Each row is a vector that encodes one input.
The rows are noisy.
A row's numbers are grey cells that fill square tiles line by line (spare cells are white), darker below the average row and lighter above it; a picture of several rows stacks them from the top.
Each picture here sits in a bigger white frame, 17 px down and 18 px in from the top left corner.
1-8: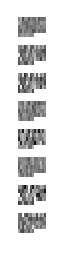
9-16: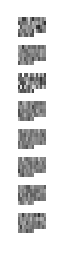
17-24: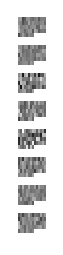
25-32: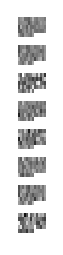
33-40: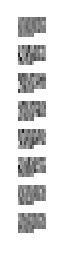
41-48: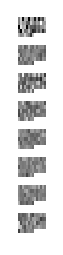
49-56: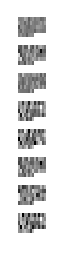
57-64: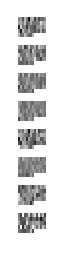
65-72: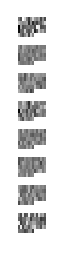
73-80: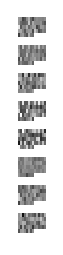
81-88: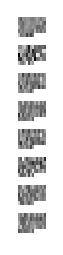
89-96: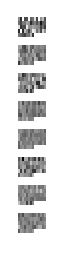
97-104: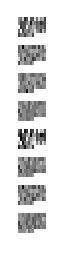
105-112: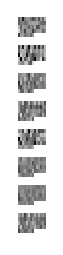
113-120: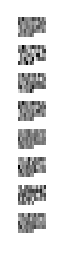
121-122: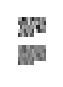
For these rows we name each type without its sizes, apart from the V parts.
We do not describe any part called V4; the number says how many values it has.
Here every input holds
a label, together with a list of items, each a true/false value and a value of V4.
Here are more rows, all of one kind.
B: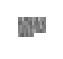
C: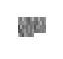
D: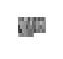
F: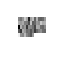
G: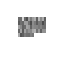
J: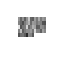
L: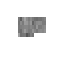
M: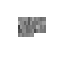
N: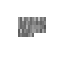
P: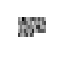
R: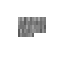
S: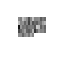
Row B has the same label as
C and G.
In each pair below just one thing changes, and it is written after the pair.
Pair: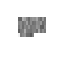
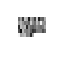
the true/false value in item 1 of the list
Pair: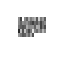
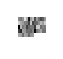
the label
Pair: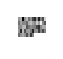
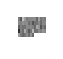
the true/false value in item 2 of the list
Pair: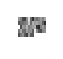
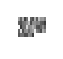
the true/false value in item 2 of the list
